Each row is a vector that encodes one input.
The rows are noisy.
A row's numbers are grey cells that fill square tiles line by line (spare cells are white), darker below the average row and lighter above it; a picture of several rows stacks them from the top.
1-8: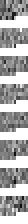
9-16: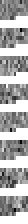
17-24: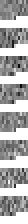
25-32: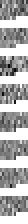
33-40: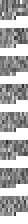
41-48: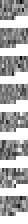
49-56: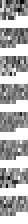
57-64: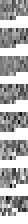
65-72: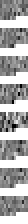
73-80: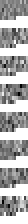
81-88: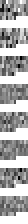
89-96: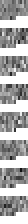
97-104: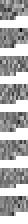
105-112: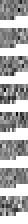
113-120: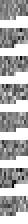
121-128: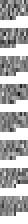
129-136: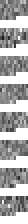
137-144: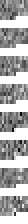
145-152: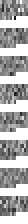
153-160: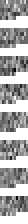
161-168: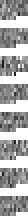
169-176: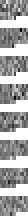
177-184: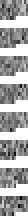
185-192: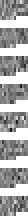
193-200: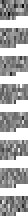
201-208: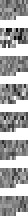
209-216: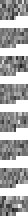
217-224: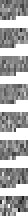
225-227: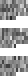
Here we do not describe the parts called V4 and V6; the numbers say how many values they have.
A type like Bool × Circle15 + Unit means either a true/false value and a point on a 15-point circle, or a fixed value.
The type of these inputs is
(Bool × Line5 + Line9) × V4 × V6.
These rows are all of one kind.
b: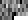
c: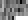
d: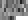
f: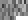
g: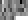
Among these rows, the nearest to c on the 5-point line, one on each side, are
d and f.
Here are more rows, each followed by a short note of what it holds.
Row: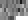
a point on a 5-point line, a true/false value, a value of V4 and a value of V6
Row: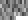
a point on a 5-point line, a true/false value, a value of V4 and a value of V6
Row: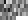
a point on a 5-point line, a true/false value, a value of V4 and a value of V6
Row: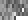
a point on a 9-point line, a value of V4 and a value of V6
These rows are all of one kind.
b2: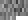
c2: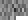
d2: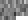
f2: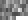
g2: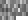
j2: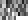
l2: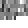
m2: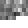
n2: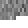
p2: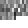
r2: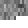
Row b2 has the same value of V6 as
g2, m2 and n2.
